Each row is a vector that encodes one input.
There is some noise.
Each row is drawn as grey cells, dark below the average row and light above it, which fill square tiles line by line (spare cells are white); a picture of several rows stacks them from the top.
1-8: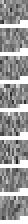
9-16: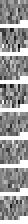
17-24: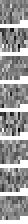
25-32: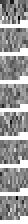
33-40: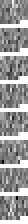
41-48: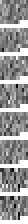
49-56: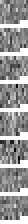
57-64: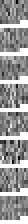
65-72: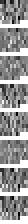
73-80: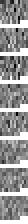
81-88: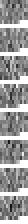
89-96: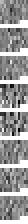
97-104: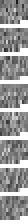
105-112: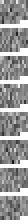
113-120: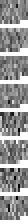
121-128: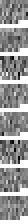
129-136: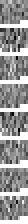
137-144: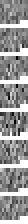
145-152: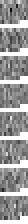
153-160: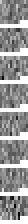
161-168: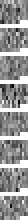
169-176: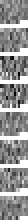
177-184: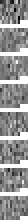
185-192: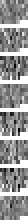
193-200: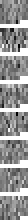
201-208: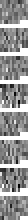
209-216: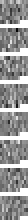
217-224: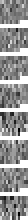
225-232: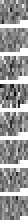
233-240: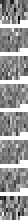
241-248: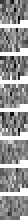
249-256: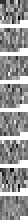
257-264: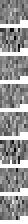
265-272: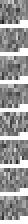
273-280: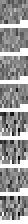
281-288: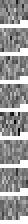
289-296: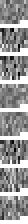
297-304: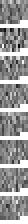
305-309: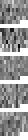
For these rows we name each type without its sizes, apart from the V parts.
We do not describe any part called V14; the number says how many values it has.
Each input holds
either a point on a line, or four true/false values and a value of V14.
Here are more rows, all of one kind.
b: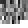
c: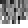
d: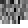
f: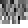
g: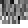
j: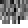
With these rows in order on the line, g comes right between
d and f.
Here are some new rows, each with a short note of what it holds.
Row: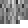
four true/false values and a value of V14
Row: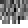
a point on a line
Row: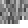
four true/false values and a value of V14
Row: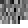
a point on a line
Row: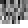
a point on a line
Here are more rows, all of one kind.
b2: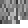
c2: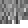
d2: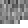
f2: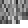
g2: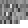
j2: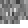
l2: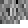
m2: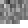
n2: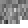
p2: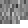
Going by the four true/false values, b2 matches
d2 and p2.
